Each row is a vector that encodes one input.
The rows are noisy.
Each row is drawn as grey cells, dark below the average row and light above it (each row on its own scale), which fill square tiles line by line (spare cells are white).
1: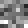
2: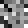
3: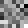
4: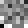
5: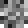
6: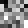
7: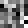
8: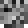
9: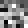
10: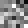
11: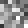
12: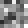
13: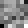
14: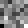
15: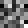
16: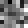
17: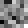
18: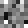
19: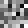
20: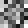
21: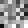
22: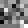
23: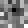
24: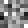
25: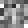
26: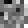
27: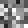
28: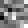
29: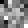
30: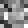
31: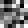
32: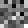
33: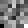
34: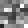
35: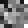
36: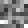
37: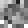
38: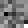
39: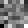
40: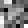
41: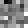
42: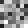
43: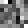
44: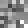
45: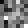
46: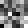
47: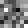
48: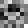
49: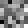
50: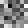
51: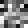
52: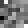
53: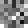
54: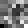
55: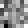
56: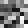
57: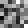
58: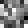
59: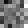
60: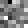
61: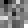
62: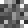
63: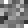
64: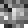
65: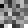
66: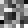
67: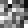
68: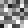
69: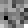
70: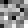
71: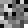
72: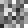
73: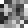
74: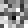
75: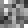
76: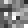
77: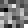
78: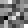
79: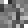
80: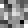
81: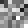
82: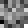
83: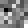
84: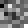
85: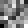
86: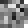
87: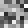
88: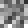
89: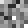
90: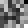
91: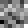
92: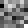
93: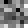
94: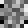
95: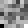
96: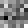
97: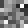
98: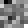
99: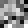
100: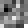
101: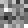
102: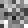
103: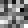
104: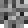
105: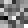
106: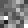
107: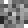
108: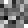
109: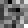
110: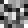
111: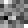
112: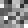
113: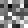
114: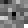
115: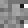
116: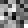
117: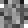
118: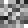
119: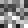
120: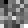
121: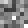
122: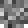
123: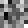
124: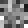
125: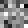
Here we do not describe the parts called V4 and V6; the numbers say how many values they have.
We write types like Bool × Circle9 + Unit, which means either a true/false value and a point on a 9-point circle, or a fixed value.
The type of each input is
Bool × Bool × Bool × (Label5 × V4 + V6).
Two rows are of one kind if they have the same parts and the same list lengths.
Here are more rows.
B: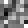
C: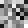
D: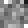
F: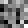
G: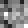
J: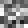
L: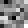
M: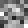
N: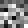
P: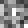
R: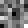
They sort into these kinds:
B, D, F, G, J, P
C, L, M, N, R

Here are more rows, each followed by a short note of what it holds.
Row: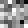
one of 5 labels, three true/false values and a value of V4
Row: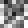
three true/false values and a value of V6
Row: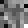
three true/false values and a value of V6
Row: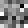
one of 5 labels, three true/false values and a value of V4
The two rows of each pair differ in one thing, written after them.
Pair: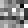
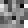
the label
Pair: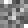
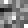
one of the three true/false values
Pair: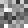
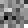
the value of V4
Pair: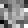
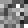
one of the three true/false values
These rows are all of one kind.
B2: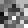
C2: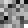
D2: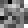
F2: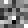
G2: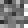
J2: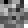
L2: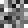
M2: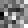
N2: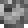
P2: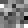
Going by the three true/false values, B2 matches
F2 and M2.
